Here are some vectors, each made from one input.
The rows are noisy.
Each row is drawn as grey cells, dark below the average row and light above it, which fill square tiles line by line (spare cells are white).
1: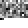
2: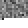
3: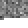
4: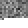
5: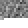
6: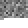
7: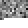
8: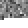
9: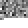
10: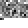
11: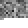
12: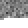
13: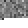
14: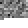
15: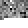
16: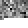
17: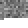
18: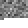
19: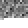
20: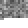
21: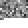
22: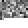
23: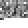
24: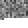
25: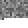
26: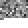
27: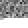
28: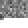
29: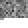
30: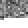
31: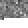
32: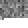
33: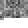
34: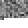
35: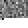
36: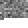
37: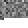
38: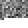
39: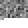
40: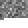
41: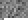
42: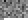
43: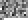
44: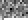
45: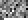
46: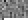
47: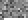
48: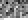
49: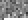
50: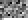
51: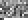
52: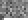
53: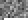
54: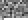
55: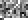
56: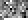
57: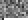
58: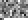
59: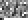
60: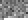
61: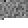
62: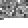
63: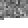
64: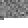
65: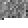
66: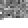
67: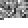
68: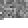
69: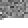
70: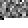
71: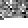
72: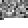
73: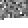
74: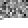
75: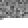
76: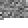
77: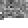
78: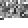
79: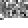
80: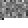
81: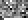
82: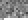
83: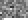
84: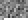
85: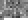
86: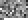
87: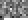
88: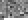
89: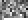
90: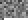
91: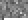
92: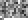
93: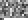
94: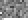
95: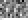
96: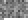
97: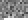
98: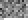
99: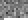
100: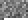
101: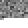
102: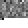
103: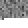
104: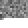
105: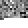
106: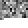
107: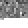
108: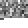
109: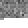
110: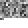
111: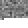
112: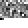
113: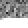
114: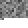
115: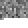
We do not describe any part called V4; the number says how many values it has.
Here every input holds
either a point on a 6-point circle, three true/false values and a value of V4, or a point on a 3-point line and a point on a 6-point line.
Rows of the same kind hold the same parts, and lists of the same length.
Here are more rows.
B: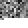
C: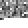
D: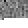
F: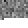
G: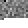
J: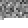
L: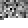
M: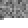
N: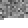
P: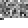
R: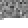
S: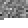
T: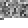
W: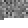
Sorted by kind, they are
B, D, F, G, J, M, N, R, S, W
C, L, P, T

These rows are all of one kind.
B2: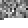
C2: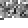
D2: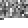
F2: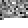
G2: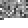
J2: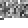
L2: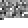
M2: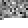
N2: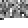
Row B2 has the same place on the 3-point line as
D2, L2 and N2.
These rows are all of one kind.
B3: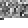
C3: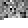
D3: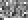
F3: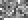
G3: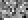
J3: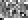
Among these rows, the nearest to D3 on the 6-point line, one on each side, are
B3 and F3.
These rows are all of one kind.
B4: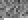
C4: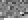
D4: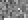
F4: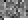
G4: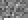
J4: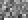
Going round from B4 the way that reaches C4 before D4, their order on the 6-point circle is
B4, C4, J4, G4, D4, F4.
